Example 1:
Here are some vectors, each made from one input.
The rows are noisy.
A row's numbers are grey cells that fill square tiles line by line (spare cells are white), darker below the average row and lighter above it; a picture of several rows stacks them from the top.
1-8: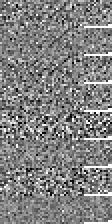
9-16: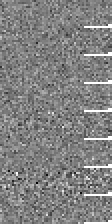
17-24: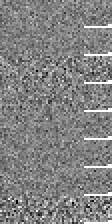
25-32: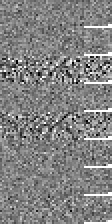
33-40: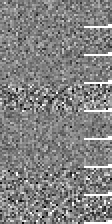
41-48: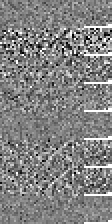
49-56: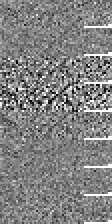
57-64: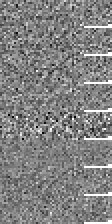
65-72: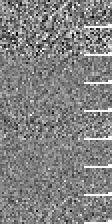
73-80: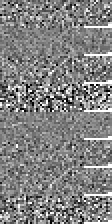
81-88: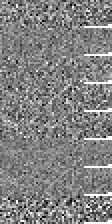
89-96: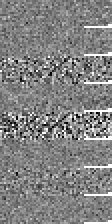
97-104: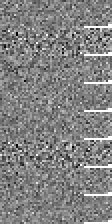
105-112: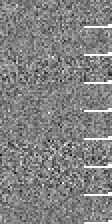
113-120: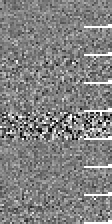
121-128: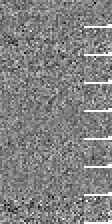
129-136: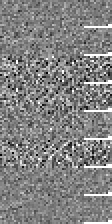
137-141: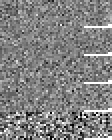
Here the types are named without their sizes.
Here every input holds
either a fixed value, or two labels and a true/false value.
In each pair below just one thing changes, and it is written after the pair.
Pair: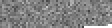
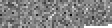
one of the two labels
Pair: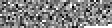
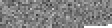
one of the two labels
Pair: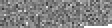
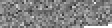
the true/false value
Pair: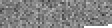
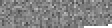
the true/false value
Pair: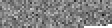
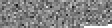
one of the two labels
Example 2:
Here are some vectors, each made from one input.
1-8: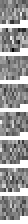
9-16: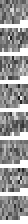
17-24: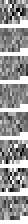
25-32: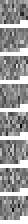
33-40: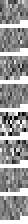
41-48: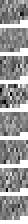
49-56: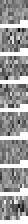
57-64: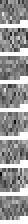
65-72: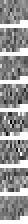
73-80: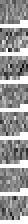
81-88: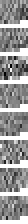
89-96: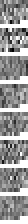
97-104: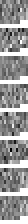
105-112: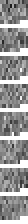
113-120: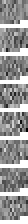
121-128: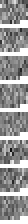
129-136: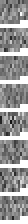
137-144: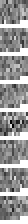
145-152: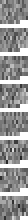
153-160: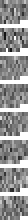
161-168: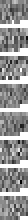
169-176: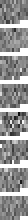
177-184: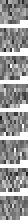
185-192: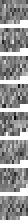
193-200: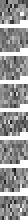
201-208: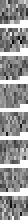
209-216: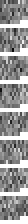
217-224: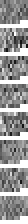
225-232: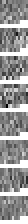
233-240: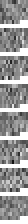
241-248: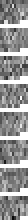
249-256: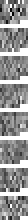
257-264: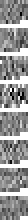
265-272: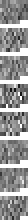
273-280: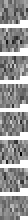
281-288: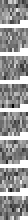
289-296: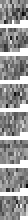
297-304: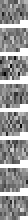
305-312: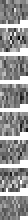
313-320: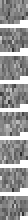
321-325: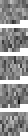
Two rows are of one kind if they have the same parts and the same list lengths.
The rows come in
2 kinds.
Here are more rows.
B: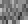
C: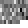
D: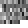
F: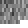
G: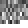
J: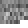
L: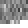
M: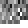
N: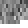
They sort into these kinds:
B, C, D, J, M
F, G, L, N

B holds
a point on a 6-point circle and a node of an 11-node tree.
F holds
a point on a 6-point circle and a point on a 7-point line.
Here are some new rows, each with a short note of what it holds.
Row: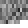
a point on a 6-point circle and a point on a 7-point line
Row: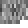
a point on a 6-point circle and a point on a 7-point line
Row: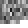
a point on a 6-point circle and a point on a 7-point line
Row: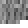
a point on a 6-point circle and a node of an 11-node tree
